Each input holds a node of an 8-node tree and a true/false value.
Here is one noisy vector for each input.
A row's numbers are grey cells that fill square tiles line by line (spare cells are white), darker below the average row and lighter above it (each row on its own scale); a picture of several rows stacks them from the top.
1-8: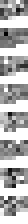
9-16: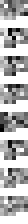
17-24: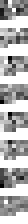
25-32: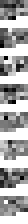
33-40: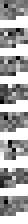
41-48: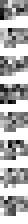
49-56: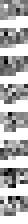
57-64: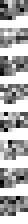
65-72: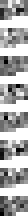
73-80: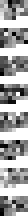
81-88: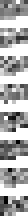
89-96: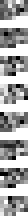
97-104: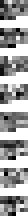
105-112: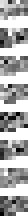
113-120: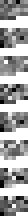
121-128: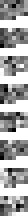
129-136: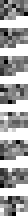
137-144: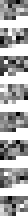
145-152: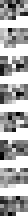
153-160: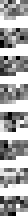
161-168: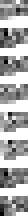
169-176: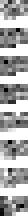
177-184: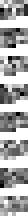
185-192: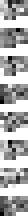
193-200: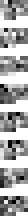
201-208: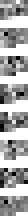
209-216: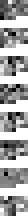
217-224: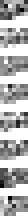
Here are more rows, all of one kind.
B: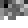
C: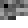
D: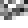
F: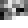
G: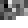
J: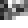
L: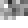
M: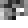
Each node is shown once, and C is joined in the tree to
J, L and M.
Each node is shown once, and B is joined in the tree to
L.
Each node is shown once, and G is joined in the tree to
M.
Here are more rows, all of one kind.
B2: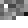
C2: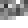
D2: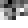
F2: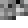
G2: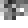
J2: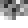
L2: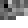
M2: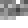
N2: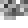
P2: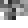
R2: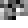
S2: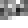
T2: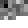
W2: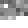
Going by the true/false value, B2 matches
F2, S2 and W2.
